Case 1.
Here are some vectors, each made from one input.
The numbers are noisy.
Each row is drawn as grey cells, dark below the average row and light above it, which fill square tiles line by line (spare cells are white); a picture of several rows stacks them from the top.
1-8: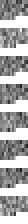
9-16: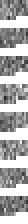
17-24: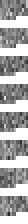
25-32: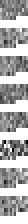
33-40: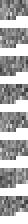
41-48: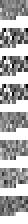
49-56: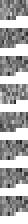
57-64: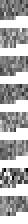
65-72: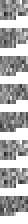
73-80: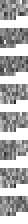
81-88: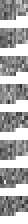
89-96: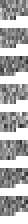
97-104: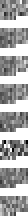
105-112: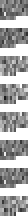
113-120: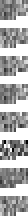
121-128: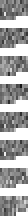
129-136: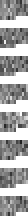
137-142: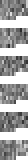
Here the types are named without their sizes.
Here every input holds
either a point on a circle, or a fixed value.
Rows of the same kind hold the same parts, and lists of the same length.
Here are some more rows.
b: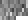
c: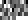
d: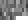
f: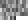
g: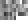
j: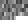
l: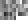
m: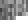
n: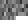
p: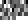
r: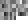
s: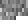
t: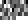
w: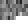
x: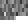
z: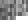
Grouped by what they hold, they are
b, d, f, g, j, l, m, n, r, s, w, x, z
c, p, t

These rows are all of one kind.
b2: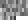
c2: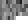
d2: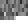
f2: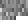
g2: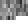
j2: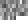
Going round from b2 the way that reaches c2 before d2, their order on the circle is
b2, f2, g2, c2, d2, j2.
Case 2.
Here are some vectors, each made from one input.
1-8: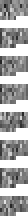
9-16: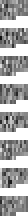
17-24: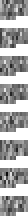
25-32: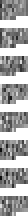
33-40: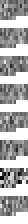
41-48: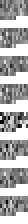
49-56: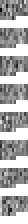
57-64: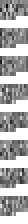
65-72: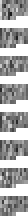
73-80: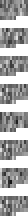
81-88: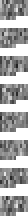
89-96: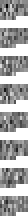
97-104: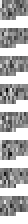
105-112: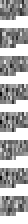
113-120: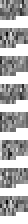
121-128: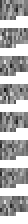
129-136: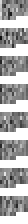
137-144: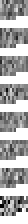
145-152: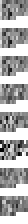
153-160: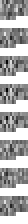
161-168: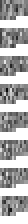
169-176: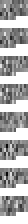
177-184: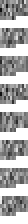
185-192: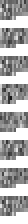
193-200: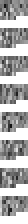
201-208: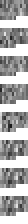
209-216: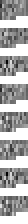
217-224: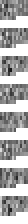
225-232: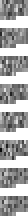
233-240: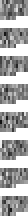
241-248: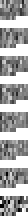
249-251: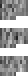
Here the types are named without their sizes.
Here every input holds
either a fixed value, or four true/false values.
